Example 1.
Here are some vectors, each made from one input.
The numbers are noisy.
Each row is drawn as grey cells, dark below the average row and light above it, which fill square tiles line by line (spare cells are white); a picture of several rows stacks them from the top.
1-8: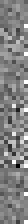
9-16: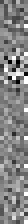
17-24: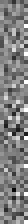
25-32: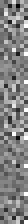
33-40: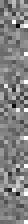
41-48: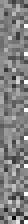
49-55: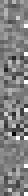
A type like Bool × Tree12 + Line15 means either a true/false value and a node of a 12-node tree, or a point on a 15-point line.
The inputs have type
Line5 × Line5.
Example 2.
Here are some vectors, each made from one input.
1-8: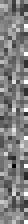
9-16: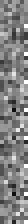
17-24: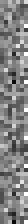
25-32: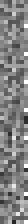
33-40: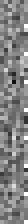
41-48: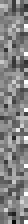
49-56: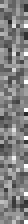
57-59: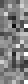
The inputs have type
Circle8.
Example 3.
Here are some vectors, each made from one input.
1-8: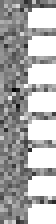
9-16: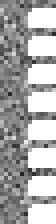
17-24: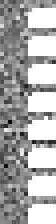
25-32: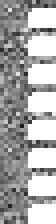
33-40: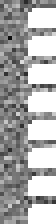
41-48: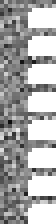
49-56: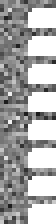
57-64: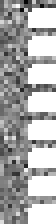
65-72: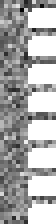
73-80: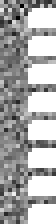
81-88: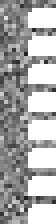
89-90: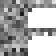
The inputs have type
Line13.
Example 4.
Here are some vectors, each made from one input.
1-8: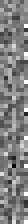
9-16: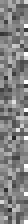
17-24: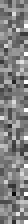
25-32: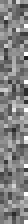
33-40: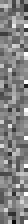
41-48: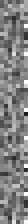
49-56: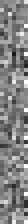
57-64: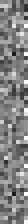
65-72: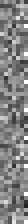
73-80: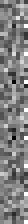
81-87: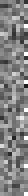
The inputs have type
Circle16.
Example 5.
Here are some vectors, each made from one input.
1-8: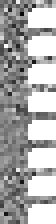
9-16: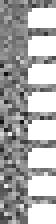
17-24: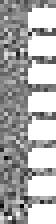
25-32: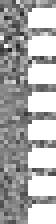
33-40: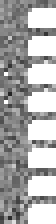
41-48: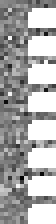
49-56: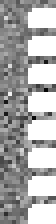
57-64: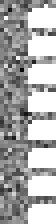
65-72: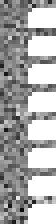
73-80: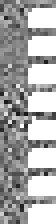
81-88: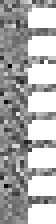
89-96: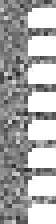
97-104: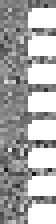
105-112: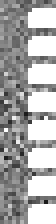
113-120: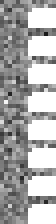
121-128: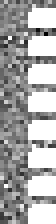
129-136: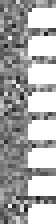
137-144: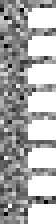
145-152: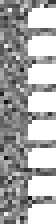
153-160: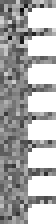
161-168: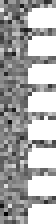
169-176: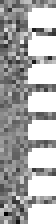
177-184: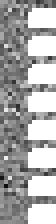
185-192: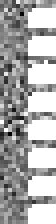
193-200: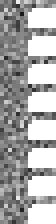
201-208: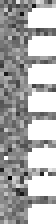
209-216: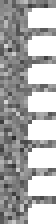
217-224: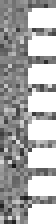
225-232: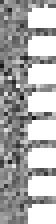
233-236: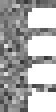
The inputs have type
Line6.
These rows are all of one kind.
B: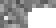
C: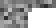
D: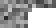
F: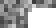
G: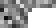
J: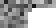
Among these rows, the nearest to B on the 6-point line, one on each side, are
D and F.
